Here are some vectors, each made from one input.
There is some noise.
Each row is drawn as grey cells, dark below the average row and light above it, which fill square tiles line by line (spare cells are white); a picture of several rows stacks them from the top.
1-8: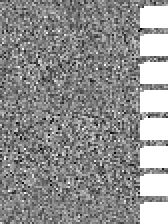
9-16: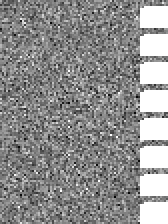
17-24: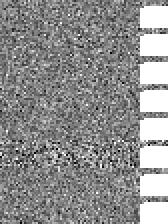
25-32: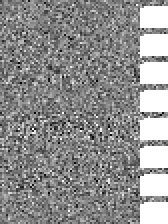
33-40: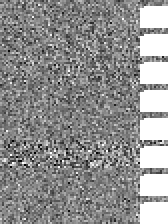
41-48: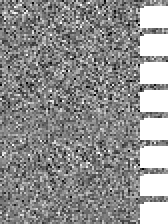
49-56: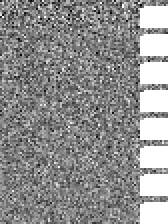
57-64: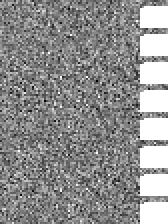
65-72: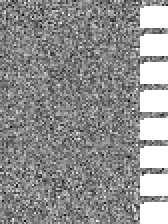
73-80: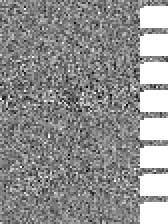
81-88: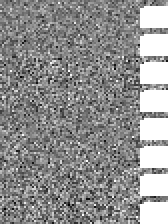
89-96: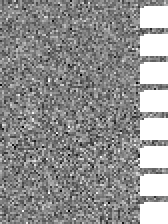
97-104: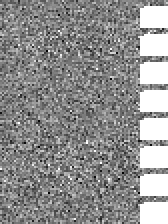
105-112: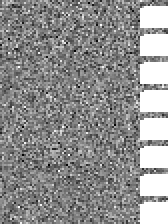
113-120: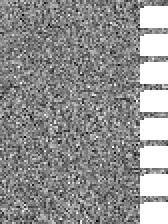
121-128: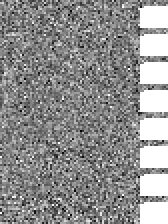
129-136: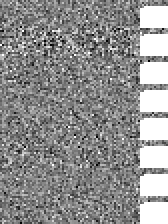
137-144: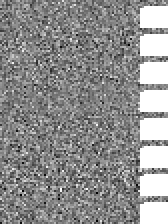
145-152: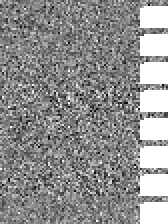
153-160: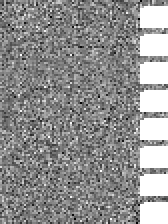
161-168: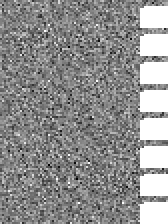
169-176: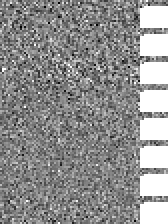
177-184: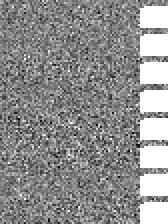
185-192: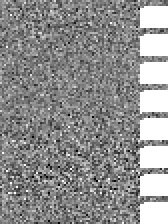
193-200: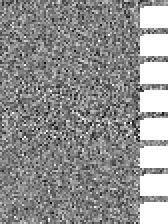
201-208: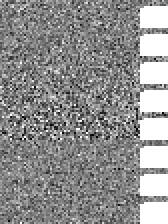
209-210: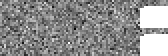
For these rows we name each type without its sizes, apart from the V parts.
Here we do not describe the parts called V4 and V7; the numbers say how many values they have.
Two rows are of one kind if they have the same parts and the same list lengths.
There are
3 kinds of row.
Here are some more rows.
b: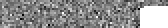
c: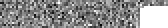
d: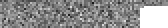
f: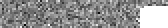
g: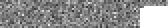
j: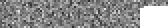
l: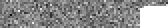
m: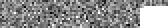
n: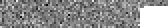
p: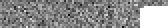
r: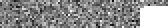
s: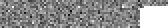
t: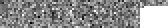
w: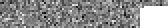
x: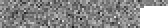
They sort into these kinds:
b, m, r
c, d, j, p, t, w
f, g, l, n, s, x

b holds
a node of a tree, a value of V4 and a value of V7.
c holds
a point on a circle, a node of each of two trees and a value of V4.
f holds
a node of each of two trees and a value of V4.
